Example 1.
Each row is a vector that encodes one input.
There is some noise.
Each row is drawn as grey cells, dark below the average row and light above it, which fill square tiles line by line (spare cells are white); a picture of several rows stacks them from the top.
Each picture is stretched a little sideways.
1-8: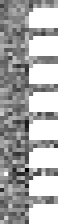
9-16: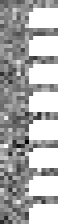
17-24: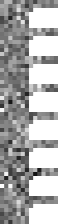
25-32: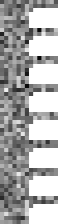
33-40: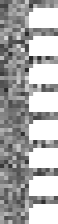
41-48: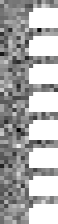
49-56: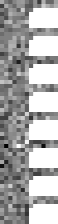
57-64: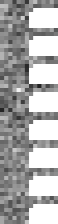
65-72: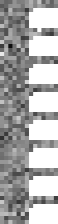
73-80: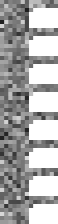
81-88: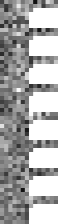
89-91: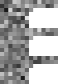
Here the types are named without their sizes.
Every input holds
a label.
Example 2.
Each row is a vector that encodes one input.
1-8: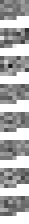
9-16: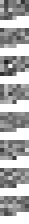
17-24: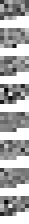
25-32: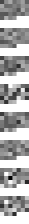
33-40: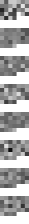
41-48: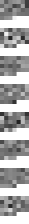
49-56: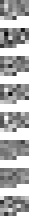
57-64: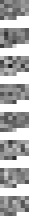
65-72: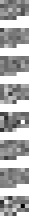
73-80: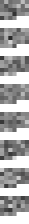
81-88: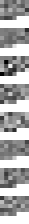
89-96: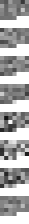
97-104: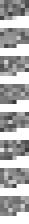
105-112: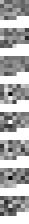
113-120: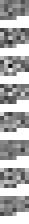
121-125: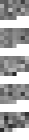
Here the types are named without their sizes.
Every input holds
either a fixed value, or three true/false values.
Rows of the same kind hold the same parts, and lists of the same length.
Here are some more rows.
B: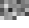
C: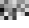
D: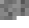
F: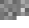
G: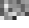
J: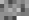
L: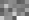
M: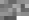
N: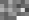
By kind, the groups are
B, D, F, G, J, L, M, N
C

